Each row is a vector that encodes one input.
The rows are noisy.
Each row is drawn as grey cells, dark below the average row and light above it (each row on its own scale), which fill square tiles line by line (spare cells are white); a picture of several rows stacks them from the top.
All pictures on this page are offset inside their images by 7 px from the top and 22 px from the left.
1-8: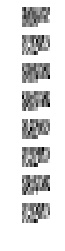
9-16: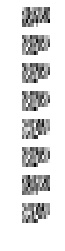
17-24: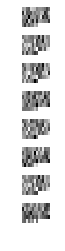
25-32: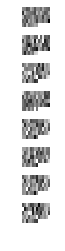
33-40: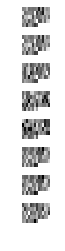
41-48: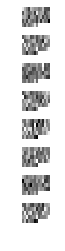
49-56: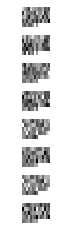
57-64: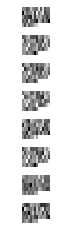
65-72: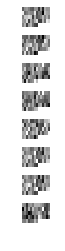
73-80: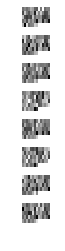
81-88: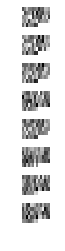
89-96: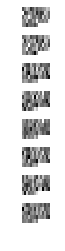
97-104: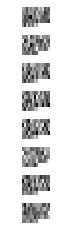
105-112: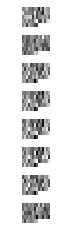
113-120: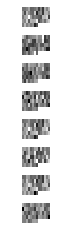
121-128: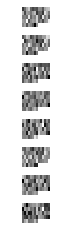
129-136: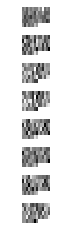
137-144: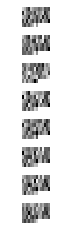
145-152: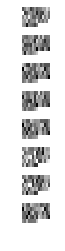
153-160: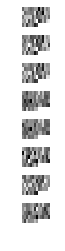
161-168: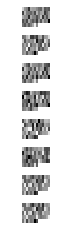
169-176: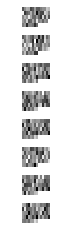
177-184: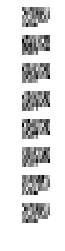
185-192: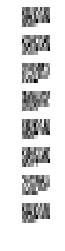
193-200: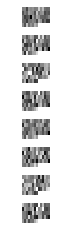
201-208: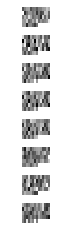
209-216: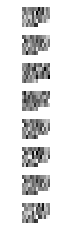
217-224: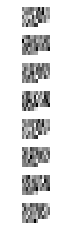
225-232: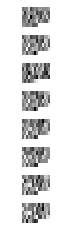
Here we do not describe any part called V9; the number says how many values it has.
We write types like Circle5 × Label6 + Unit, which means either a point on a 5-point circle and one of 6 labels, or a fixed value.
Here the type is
List2(Bool × V9).
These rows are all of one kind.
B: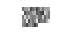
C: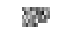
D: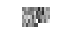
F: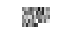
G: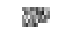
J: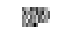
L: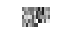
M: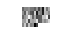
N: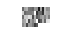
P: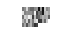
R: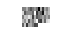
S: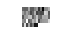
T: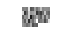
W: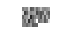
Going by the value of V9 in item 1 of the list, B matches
C, G, T and W.
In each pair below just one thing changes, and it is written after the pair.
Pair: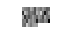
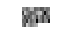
the true/false value in item 2 of the list
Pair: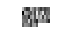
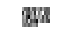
the value of V9 in item 1 of the list
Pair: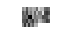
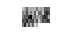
the value of V9 in item 2 of the list
